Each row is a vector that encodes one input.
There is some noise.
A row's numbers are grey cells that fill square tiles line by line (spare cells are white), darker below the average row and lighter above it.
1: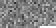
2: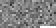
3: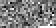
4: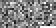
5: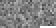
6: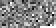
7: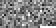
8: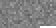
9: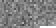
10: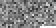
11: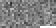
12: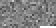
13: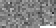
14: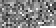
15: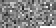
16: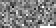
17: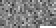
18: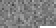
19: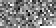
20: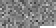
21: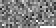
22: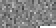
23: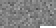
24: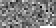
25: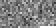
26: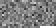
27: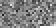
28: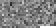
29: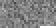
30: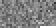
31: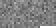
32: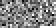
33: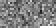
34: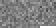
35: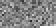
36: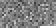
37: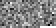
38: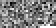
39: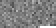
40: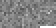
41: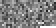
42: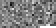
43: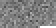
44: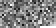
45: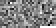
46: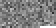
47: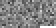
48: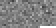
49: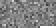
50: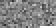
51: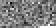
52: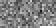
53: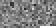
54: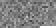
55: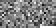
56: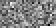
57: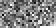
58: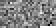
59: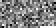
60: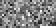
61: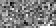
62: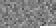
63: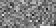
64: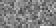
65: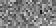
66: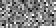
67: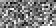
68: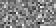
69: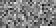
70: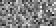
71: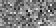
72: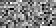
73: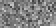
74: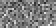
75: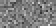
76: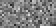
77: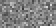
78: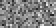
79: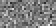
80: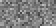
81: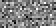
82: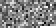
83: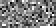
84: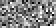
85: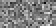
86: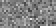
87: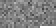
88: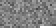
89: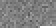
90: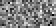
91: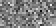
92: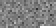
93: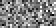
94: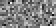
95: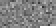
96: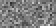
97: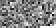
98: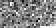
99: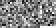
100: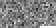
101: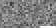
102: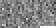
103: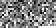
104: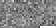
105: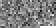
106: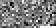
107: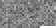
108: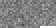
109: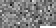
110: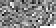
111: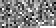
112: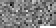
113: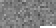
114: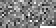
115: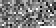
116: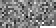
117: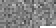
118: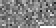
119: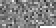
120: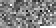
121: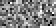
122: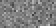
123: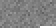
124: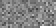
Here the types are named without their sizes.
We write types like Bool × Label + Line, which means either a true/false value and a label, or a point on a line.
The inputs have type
List(Bool × (Label + Line)).
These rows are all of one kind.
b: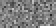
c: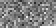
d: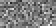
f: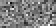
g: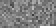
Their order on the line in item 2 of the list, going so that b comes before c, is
f, g, d, b, c.
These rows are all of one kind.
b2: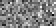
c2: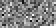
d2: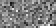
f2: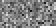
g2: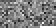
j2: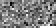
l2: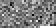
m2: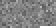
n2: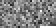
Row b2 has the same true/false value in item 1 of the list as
c2 and l2.
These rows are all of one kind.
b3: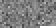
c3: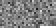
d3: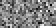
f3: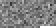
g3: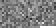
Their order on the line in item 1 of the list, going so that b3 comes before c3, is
b3, f3, g3, d3, c3.
